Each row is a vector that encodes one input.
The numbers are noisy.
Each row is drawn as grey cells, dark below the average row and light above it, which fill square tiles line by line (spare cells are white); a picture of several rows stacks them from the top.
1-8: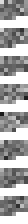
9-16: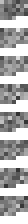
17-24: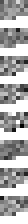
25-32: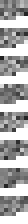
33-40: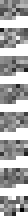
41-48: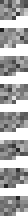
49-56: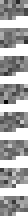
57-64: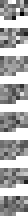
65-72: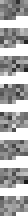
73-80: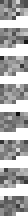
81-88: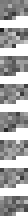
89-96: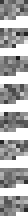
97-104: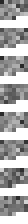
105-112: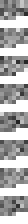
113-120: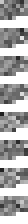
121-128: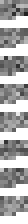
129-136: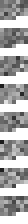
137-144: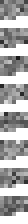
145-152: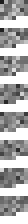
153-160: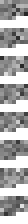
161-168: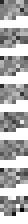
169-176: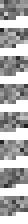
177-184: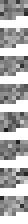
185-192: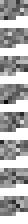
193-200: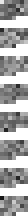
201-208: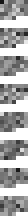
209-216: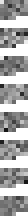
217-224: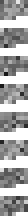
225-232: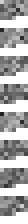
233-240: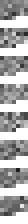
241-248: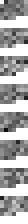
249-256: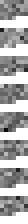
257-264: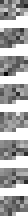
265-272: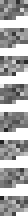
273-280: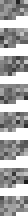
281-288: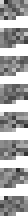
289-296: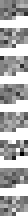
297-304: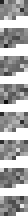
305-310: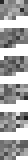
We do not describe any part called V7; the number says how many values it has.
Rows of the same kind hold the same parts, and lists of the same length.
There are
3 kinds of row.
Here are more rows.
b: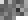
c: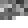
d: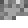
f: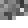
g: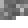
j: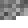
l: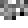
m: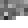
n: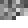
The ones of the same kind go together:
b, c, f, g, m
d, j, n
l

